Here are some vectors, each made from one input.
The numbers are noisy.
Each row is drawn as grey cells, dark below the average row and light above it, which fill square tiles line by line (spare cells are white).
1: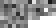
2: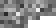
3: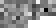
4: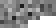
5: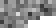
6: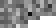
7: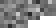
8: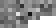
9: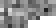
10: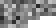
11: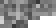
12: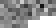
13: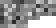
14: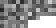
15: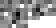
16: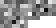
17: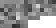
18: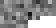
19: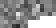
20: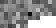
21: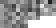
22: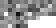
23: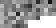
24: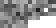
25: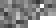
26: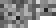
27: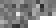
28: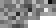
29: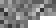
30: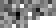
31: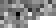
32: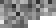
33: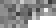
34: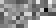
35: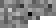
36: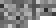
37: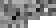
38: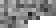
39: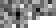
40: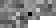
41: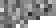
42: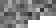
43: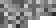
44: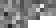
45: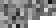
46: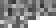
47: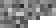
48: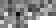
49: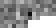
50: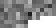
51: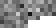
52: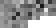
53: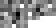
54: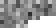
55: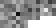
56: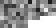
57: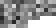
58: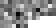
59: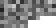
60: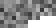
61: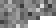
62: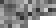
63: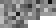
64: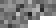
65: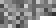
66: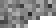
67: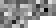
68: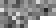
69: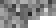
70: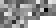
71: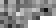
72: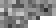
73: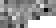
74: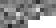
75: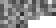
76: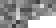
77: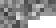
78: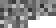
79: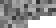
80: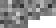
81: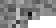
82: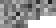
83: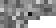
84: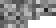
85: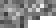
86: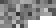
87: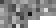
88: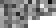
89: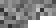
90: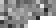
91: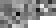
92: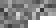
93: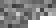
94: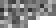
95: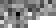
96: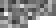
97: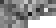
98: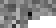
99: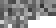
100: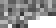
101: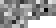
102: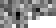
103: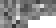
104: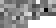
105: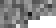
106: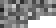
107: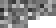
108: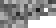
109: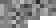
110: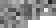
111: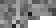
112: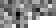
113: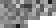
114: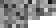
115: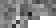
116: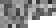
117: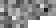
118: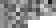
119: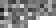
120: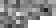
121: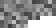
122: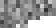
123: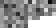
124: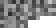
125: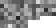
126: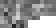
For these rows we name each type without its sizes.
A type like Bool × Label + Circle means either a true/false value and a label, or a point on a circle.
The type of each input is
(Bool × Bool × Bool × Circle + Line) × Line.
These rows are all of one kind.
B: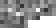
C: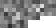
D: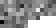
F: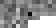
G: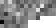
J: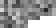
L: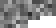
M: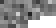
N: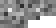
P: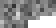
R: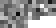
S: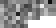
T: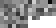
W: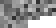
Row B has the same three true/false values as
C, N, R and S.
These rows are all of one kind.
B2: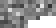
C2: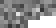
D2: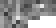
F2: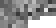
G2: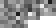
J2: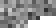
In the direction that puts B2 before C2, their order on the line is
J2, B2, C2, D2, G2, F2.
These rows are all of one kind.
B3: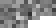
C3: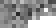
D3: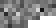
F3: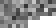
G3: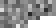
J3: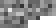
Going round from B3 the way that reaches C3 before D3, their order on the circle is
B3, C3, J3, F3, D3, G3.
